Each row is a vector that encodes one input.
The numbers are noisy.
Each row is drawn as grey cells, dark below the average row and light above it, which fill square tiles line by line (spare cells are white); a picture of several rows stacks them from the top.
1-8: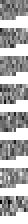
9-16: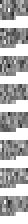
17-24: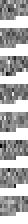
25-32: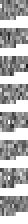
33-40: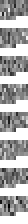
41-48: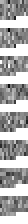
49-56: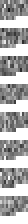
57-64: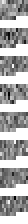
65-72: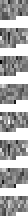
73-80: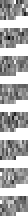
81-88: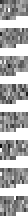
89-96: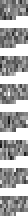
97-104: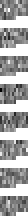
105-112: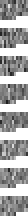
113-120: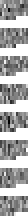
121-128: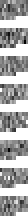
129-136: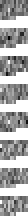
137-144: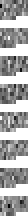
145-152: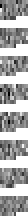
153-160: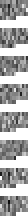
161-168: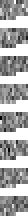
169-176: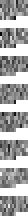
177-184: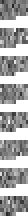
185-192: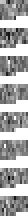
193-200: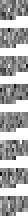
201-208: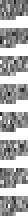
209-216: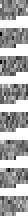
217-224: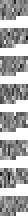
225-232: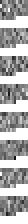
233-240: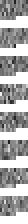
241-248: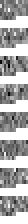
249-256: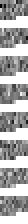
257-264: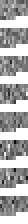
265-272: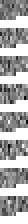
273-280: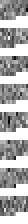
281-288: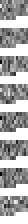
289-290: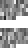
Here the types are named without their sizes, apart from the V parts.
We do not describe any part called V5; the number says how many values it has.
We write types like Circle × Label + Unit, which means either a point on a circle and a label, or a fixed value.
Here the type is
Label × List(Line) × V5 × V5.
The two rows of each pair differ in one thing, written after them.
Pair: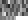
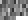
the label
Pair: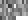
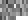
the place on the line in item 1 of the list
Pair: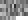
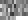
the place on the line in item 2 of the list
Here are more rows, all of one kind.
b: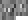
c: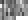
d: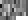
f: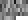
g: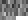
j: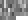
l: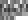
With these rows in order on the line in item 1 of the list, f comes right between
g and l.
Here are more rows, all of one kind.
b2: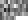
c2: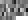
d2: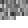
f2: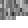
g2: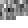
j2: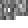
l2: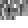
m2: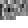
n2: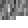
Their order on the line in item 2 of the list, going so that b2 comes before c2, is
m2, g2, l2, n2, b2, j2, f2, d2, c2.
